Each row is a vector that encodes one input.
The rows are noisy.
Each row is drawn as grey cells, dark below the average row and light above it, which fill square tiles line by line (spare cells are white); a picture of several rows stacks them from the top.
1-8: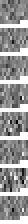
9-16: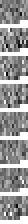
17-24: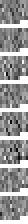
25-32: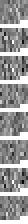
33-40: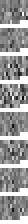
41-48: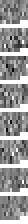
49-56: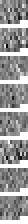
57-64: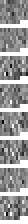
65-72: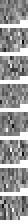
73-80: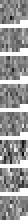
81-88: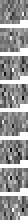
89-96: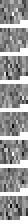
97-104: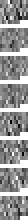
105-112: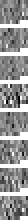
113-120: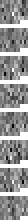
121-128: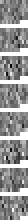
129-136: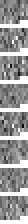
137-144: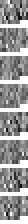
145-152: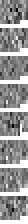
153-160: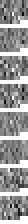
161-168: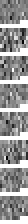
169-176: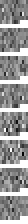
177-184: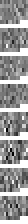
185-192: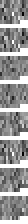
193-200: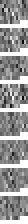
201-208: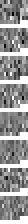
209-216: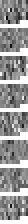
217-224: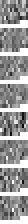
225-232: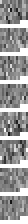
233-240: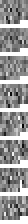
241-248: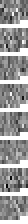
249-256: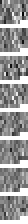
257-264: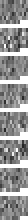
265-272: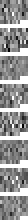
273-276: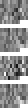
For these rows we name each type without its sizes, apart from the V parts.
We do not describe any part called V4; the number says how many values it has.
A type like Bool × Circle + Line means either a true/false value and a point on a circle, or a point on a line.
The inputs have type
((Bool × Bool × Bool + Unit) × (Label + Line) + V4) × Line.
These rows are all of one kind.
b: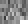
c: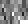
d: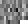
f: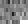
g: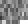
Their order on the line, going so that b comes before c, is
d, g, f, b, c.
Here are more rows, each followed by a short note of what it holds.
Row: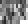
a point on a line and a value of V4
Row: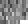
a point on each of two lines and three true/false values
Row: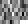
a point on a line and a value of V4
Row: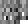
a point on each of two lines and three true/false values
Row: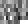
a label, a point on a line and three true/false values
